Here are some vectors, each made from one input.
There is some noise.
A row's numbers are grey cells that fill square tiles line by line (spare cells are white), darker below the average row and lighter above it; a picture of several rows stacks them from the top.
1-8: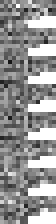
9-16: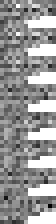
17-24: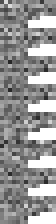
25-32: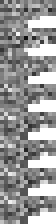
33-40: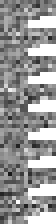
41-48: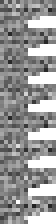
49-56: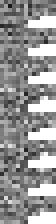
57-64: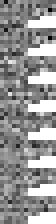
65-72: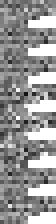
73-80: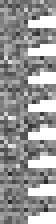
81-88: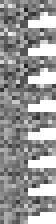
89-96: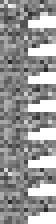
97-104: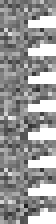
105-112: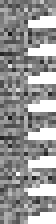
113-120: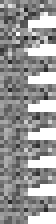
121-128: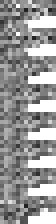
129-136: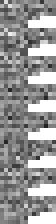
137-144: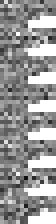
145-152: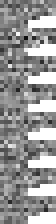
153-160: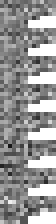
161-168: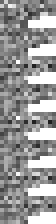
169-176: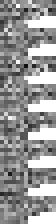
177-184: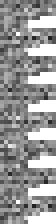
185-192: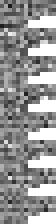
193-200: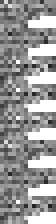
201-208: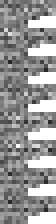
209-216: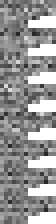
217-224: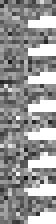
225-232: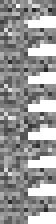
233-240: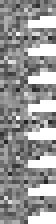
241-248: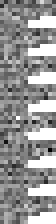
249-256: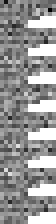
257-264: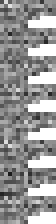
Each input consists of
either a point on a 9-point line, or a point on a 10-point line.
